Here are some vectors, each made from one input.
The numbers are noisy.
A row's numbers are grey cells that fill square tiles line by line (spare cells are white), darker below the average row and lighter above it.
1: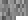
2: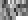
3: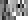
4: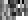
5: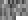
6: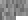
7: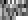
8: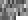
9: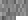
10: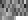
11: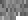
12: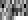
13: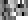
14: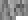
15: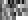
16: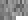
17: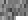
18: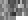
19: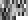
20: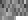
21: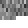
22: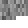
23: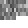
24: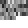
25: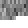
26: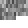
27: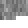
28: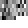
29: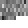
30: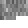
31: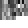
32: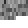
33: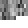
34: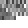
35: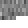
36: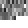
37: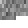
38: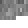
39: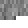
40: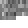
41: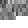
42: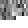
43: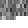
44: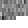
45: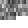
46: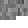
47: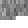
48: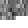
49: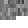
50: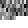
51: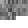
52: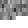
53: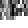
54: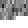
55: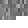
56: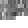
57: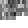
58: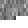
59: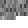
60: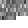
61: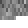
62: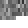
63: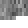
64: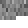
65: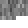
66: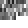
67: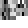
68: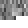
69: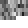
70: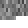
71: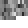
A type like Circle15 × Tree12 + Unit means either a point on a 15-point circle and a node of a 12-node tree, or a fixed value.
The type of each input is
Line6 + Line7.
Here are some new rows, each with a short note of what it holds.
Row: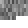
a point on a 6-point line
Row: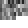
a point on a 6-point line
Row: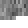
a point on a 7-point line
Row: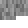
a point on a 7-point line
